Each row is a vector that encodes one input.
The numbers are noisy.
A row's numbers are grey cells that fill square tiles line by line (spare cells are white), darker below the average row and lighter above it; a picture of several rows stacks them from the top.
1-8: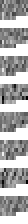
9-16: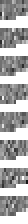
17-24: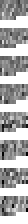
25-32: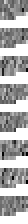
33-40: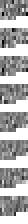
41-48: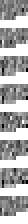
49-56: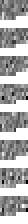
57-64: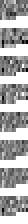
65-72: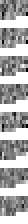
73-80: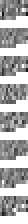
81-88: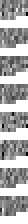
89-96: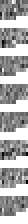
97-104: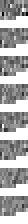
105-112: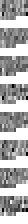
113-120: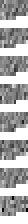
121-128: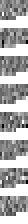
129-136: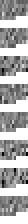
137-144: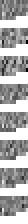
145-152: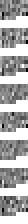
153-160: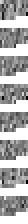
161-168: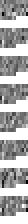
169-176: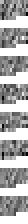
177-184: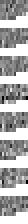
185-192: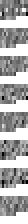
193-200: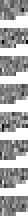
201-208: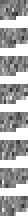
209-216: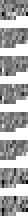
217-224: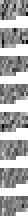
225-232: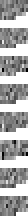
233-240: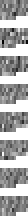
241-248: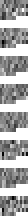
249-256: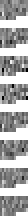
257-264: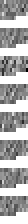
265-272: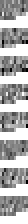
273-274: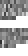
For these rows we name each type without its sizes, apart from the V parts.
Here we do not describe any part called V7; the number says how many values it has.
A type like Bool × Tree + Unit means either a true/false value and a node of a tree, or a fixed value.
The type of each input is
(Bool × Circle + Unit) × (Line + V7).
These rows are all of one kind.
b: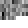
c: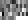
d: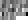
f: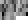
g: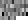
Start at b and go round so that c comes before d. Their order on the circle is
b, g, c, d, f.
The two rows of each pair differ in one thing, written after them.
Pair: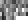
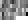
the value of V7
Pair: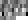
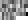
the place on the circle
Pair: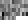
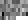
the true/false value
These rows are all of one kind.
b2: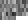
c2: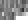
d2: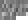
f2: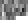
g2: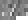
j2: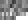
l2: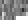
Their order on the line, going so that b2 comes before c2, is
j2, g2, d2, f2, l2, b2, c2.
